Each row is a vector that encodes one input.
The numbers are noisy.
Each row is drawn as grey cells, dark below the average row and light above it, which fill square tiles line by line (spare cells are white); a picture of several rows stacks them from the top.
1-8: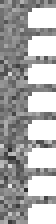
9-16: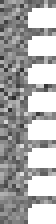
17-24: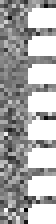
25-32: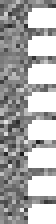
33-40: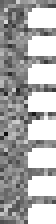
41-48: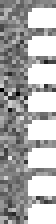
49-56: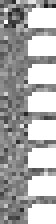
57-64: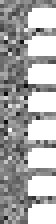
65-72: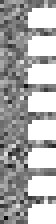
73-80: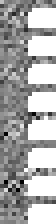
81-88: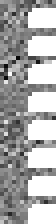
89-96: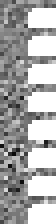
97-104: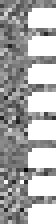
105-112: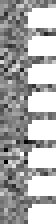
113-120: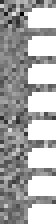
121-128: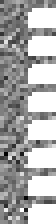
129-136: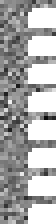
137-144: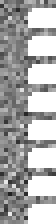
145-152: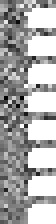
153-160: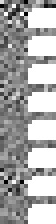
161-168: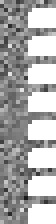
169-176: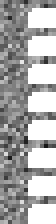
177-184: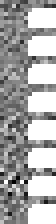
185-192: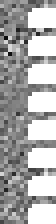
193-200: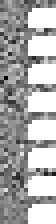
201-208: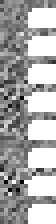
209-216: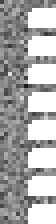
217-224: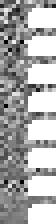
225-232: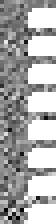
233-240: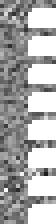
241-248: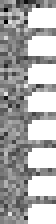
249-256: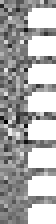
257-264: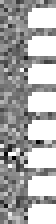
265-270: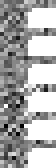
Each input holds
either a point on a 10-point circle, or a point on a 10-point line.
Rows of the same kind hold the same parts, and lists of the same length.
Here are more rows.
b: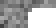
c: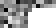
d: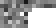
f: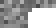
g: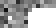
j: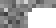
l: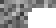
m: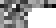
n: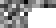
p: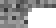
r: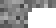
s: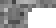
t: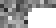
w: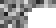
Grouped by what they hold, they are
b, f, j, l, r, s, w
c, d, g, m, n, p, t

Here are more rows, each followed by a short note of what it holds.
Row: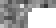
a point on a 10-point circle
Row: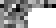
a point on a 10-point circle
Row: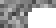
a point on a 10-point line
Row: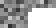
a point on a 10-point circle
